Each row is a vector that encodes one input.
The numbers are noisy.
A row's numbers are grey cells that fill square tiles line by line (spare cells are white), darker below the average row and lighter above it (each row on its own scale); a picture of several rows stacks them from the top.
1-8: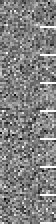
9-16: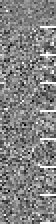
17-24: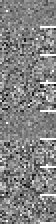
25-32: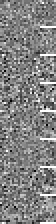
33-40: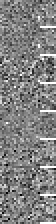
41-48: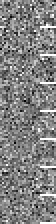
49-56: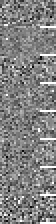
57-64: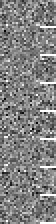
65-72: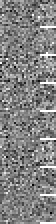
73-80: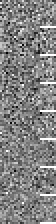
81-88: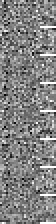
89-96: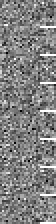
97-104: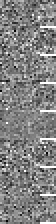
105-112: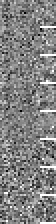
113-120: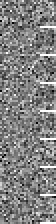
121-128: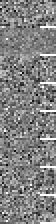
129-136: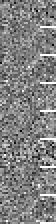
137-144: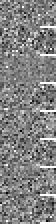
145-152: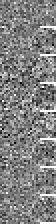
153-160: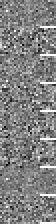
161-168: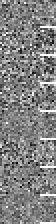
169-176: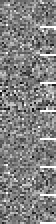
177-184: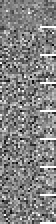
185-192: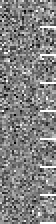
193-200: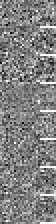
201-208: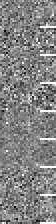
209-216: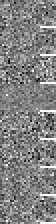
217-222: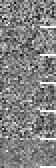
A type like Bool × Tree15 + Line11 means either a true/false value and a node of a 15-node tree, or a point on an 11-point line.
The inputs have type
Bool × Label5 × Label5 × Label5 + Label11.
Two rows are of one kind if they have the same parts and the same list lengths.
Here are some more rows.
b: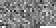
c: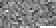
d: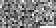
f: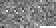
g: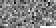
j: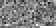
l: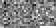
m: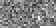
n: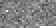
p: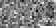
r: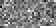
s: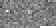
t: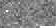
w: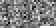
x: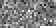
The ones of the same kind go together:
b, d, l, m, w
c, f, g, j, n, p, r, s, t, x

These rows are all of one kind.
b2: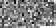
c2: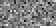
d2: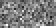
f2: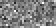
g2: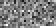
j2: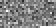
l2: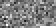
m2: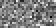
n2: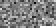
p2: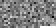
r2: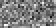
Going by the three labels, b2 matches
c2 and g2.
